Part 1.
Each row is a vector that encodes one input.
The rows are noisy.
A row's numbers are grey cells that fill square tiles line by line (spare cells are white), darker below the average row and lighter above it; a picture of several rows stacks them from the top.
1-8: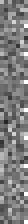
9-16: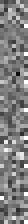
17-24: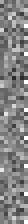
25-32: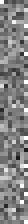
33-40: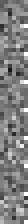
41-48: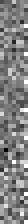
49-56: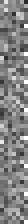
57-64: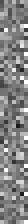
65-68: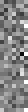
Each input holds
either a point on a 4-point line, or a point on a 7-point line.
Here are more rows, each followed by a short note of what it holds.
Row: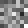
a point on a 4-point line
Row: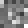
a point on a 4-point line
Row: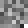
a point on a 4-point line
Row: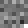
a point on a 7-point line
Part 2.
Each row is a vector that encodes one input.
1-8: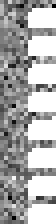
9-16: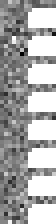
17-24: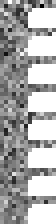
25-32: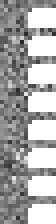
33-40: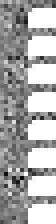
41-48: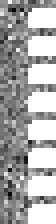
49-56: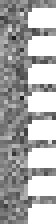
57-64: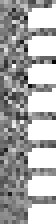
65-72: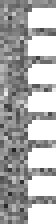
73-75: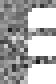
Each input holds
a point on a 9-point line and a true/false value.
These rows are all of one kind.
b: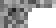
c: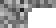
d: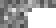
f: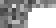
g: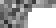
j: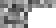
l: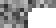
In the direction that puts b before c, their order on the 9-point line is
d, f, g, l, b, c, j.
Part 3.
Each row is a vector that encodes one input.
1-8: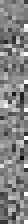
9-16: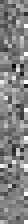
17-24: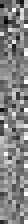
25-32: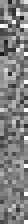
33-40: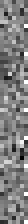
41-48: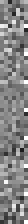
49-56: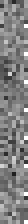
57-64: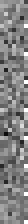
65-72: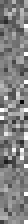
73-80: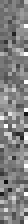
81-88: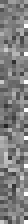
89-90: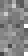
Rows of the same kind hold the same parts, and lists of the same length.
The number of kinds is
2.
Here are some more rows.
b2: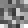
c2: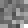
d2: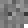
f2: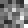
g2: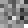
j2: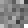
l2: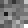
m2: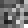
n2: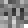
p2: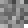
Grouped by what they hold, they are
b2, c2, f2, l2, n2
d2, g2, j2, m2, p2

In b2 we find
a point on an 11-point line.
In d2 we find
three true/false values.
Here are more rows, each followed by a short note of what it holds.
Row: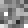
three true/false values
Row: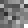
a point on an 11-point line
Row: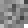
three true/false values
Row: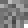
three true/false values
